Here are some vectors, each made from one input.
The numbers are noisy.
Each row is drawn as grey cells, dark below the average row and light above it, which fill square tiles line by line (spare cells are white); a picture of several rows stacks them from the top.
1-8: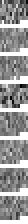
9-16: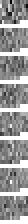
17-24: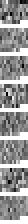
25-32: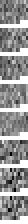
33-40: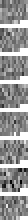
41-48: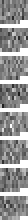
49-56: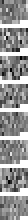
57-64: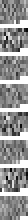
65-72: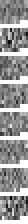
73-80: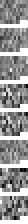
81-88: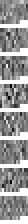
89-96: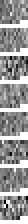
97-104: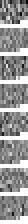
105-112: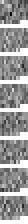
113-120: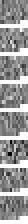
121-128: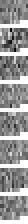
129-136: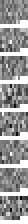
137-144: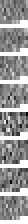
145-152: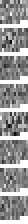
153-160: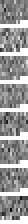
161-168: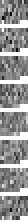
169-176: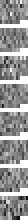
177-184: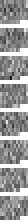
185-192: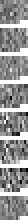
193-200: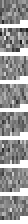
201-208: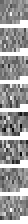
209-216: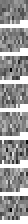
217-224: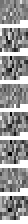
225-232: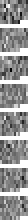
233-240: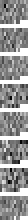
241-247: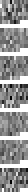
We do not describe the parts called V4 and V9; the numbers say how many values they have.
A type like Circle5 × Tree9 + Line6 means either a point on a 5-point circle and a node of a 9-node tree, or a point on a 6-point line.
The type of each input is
(Bool × Line5 + V4) × V9 + Line3 × Line6.
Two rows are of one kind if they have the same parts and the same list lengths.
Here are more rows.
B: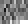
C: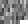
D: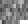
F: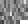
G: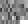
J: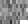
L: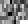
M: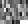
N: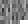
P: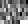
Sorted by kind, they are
B, C, D, F, N
G, J
L, M, P

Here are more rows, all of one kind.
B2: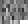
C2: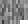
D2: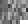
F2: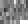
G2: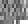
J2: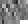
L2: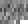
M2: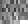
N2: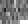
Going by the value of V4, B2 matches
F2, L2 and M2.
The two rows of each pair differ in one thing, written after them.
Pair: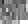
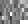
the value of V9
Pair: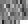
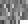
the true/false value
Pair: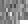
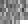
the true/false value
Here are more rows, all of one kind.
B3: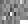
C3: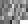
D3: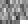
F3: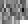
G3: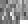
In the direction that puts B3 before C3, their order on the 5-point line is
B3, G3, F3, D3, C3.
